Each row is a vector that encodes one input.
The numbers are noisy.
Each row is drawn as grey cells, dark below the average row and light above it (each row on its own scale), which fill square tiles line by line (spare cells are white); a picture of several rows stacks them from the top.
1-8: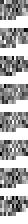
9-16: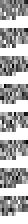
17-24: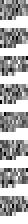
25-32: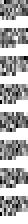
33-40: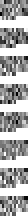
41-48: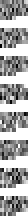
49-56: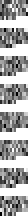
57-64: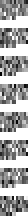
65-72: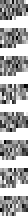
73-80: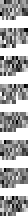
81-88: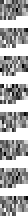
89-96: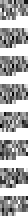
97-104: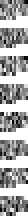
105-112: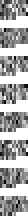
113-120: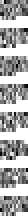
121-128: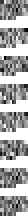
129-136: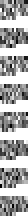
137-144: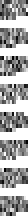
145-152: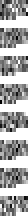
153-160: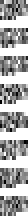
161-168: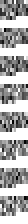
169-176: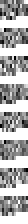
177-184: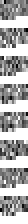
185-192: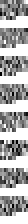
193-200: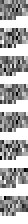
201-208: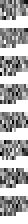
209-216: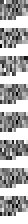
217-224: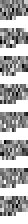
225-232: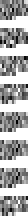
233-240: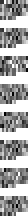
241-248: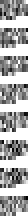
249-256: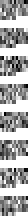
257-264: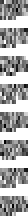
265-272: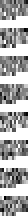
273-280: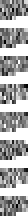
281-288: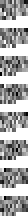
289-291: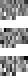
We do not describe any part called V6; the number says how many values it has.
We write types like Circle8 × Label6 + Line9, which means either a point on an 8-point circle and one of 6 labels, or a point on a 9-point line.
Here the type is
Bool × (Circle8 + V6).
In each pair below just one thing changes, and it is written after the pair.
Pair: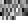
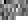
the place on the 8-point circle
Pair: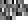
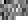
the true/false value
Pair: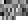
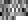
the place on the 8-point circle
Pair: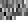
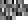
the place on the 8-point circle
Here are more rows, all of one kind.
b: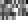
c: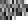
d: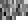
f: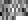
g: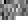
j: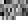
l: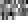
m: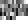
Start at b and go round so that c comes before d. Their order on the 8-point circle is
b, l, c, g, j, m, f, d.
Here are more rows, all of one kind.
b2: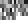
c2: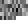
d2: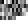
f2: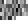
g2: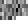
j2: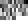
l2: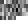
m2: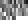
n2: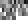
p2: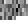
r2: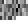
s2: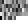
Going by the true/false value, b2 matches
j2, m2 and n2.
